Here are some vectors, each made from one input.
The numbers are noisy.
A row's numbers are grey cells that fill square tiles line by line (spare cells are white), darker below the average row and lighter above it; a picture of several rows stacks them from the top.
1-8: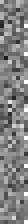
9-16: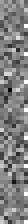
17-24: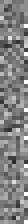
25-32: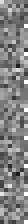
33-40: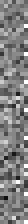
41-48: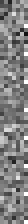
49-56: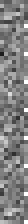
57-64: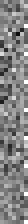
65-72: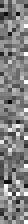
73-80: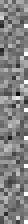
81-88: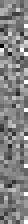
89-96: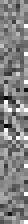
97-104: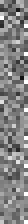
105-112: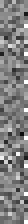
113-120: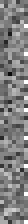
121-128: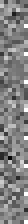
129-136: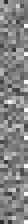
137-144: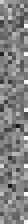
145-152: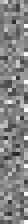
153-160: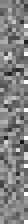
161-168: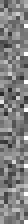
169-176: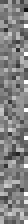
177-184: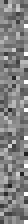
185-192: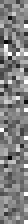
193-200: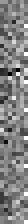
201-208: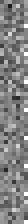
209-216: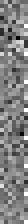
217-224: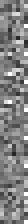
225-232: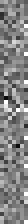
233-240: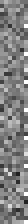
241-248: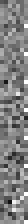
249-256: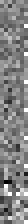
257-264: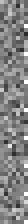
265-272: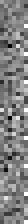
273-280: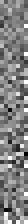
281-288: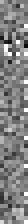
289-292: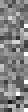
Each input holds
a list of up to two points on a 20-point line.
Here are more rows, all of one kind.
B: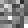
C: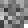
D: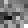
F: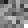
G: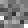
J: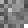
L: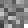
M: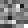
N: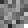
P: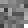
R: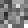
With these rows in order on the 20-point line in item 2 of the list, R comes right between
B and J.
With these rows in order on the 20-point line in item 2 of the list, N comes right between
C and D.
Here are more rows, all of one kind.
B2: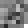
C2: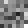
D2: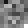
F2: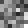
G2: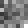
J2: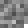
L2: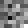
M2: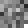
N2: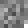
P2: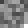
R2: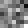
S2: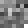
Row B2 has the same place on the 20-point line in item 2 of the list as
C2, G2 and M2.
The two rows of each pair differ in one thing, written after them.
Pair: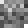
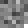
the place on the 20-point line in item 1 of the list
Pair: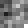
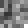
the place on the 20-point line in item 2 of the list
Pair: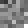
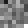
the place on the 20-point line in item 2 of the list
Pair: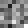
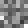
the place on the 20-point line in item 2 of the list
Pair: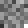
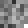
the place on the 20-point line in item 2 of the list
